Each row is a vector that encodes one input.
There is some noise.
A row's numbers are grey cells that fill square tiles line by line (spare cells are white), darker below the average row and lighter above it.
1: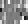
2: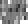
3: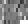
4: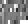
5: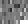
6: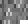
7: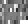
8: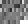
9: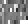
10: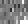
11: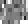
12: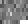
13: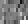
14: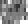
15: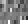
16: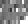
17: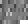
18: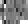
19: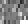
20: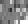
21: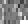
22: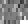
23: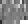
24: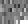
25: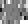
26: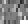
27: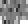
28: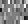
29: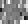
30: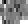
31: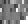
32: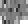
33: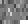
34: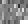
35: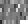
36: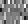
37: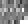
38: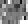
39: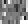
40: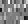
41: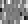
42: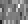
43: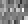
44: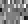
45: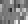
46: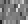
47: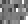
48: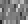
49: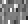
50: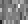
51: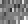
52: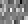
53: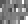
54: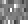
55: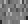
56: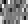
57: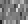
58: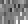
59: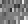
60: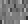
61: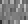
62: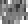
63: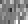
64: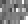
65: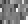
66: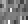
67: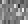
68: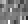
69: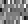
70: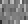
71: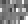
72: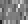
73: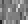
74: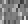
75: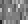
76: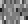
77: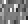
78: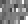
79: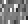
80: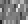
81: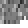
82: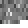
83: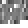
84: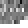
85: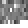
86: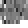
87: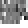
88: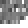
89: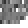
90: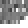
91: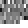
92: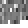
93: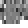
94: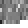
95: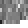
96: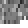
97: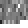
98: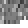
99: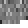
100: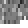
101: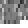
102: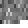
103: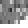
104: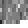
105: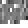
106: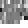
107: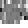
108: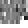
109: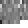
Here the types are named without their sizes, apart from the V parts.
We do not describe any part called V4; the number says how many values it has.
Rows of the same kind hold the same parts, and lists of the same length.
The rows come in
2 kinds.
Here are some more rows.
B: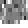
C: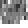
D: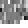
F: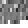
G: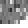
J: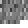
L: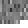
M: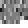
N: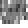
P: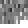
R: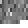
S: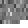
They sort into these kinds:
B, C, D, M, N
F, G, J, L, P, R, S

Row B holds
a point on a line and a value of V4.
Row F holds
a point on a line and three true/false values.
